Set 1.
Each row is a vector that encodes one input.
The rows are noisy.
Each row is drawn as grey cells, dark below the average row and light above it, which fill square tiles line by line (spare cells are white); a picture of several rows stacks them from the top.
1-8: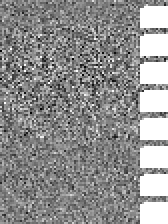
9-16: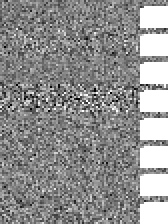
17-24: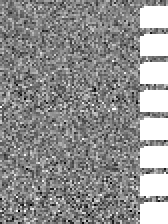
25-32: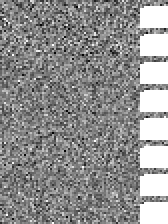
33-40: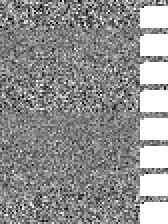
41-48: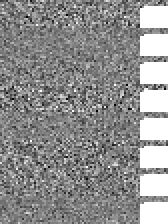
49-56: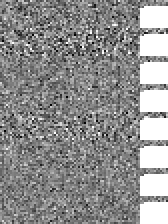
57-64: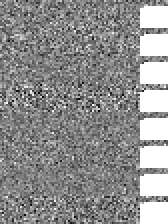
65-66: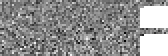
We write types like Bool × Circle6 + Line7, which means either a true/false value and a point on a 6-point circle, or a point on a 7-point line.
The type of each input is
List2(Line5).
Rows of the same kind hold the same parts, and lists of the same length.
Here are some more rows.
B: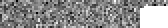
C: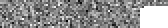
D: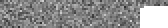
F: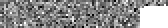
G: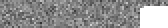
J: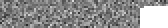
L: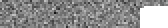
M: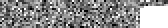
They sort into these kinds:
B, J, L, M
C
D, F, G

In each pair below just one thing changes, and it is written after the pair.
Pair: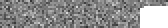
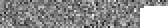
the place on the 5-point line in item 1 of the list
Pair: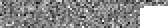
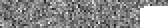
the place on the 5-point line in item 2 of the list
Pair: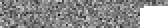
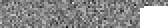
the place on the 5-point line in item 1 of the list
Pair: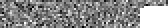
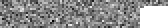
the place on the 5-point line in item 1 of the list
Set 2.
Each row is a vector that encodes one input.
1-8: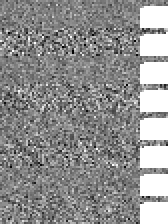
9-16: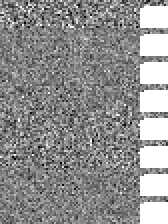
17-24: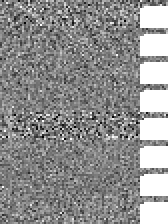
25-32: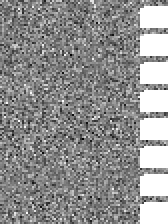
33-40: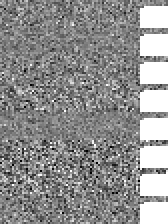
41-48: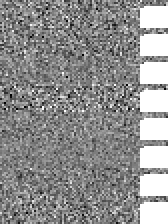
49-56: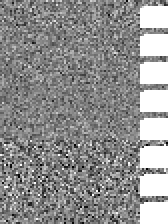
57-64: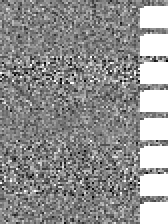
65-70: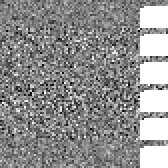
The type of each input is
List2(Circle5).
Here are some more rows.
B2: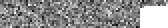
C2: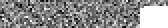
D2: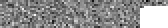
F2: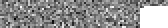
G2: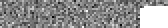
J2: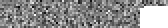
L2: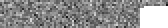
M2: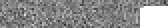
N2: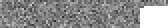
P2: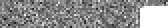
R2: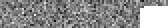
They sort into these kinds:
B2, L2, M2, P2
C2, D2, F2, G2, N2, R2
J2

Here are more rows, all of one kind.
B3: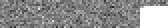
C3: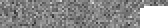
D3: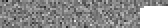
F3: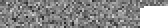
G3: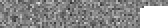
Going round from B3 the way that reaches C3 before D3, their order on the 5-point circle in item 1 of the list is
B3, C3, G3, F3, D3.
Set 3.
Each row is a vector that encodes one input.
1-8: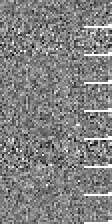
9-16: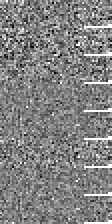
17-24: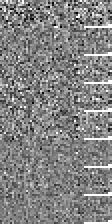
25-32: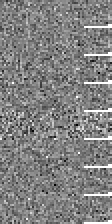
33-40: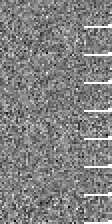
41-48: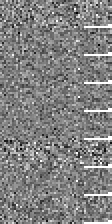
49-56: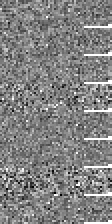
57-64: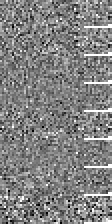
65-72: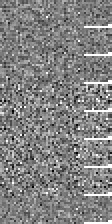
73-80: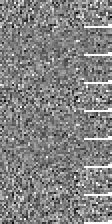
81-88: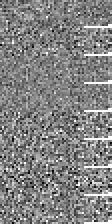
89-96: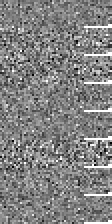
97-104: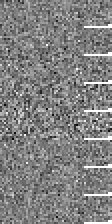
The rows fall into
2 kinds.
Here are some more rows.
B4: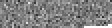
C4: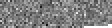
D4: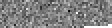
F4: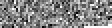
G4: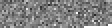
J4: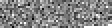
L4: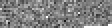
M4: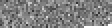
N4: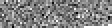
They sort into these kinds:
B4, C4, D4, G4, L4, M4
F4, J4, N4

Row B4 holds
a point on a 13-point circle.
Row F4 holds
a point on a 7-point line.
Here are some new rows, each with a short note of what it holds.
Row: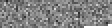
a point on a 13-point circle
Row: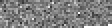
a point on a 13-point circle
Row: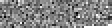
a point on a 7-point line
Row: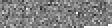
a point on a 13-point circle
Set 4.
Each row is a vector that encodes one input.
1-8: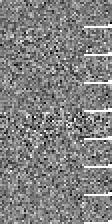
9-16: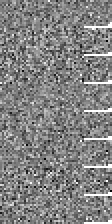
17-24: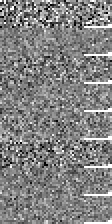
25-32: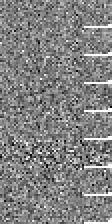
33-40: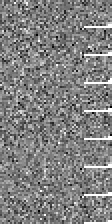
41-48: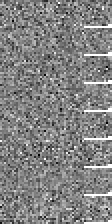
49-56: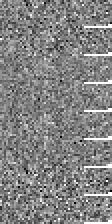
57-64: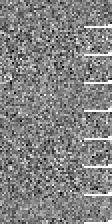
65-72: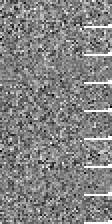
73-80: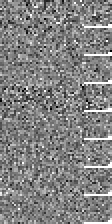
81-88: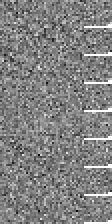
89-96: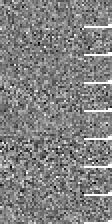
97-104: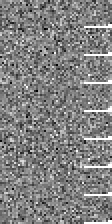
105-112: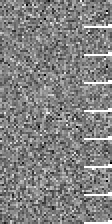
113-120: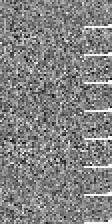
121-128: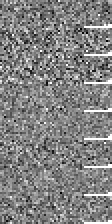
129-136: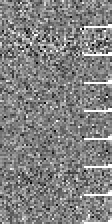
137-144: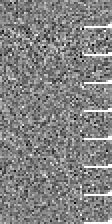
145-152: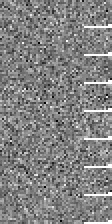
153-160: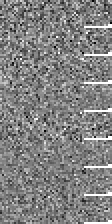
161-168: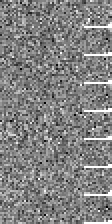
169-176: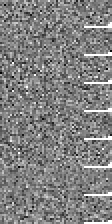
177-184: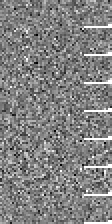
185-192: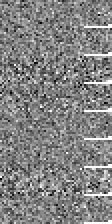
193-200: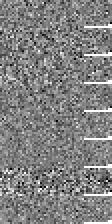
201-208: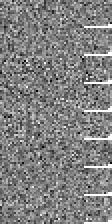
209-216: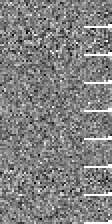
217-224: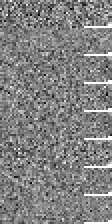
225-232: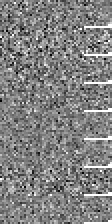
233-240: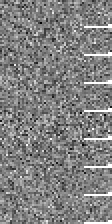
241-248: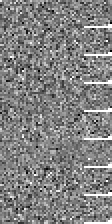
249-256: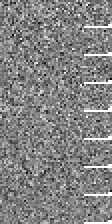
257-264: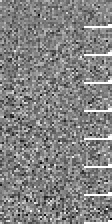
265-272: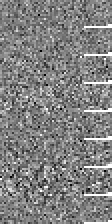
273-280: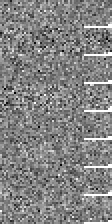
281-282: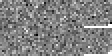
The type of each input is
(Circle15 + Unit) × Line6.
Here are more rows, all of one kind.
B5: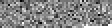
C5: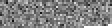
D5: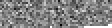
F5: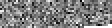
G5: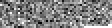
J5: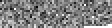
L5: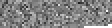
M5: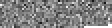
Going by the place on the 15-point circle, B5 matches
F5 and G5.
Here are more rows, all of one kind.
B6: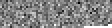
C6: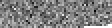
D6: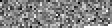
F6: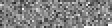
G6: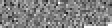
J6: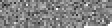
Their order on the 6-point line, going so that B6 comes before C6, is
G6, B6, F6, D6, J6, C6.
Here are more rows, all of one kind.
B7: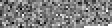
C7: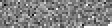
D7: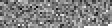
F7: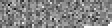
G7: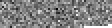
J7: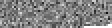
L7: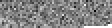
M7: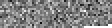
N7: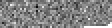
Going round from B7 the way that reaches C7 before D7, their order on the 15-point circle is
B7, L7, J7, G7, N7, F7, C7, M7, D7.
